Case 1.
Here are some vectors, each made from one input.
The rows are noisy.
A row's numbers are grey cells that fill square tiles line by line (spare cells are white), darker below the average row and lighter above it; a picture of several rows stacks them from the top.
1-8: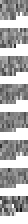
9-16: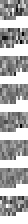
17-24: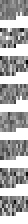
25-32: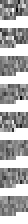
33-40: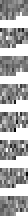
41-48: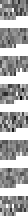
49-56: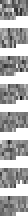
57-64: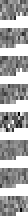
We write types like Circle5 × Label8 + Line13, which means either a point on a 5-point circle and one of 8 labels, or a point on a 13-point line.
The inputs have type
Line6 + Line8.
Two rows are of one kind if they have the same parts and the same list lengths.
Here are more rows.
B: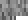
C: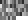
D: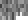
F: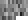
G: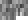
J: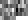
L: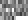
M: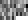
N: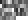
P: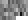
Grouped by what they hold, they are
B, D, F, G, P
C, J, L, M, N

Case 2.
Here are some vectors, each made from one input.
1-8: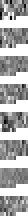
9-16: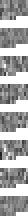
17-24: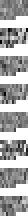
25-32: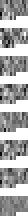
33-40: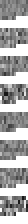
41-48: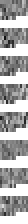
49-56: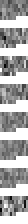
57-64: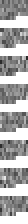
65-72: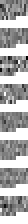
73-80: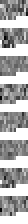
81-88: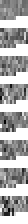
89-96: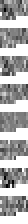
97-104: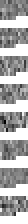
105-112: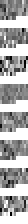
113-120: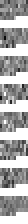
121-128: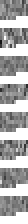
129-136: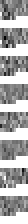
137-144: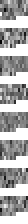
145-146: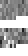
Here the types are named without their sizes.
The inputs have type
List(Line).
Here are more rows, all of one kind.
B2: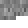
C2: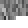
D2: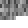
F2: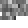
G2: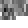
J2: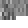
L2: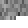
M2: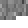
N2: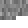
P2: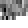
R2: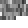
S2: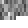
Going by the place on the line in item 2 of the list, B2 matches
C2 and J2.
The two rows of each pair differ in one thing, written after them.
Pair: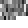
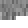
the place on the line in item 1 of the list
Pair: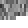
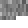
the place on the line in item 2 of the list
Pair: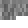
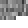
the place on the line in item 2 of the list
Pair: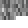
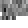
the place on the line in item 1 of the list
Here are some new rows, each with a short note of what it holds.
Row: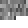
a list of one item
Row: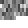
the empty list
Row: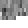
a list of two items
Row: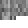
a list of one item
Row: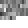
the empty list
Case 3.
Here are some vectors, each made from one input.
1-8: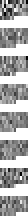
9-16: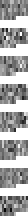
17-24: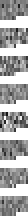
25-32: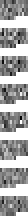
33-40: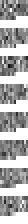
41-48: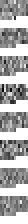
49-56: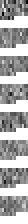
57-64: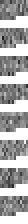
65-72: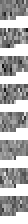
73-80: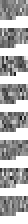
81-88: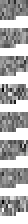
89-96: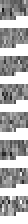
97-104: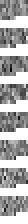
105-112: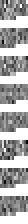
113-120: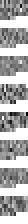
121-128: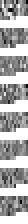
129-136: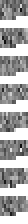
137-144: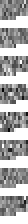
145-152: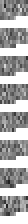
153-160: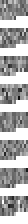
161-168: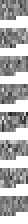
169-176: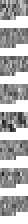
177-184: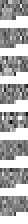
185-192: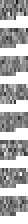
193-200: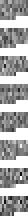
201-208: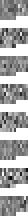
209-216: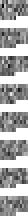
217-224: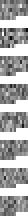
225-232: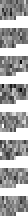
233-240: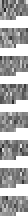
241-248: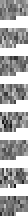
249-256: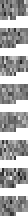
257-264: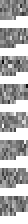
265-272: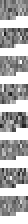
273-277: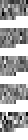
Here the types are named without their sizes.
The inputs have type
Label + Tree.
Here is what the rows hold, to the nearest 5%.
About 20% of them hold a label. The rest hold a node of a tree.
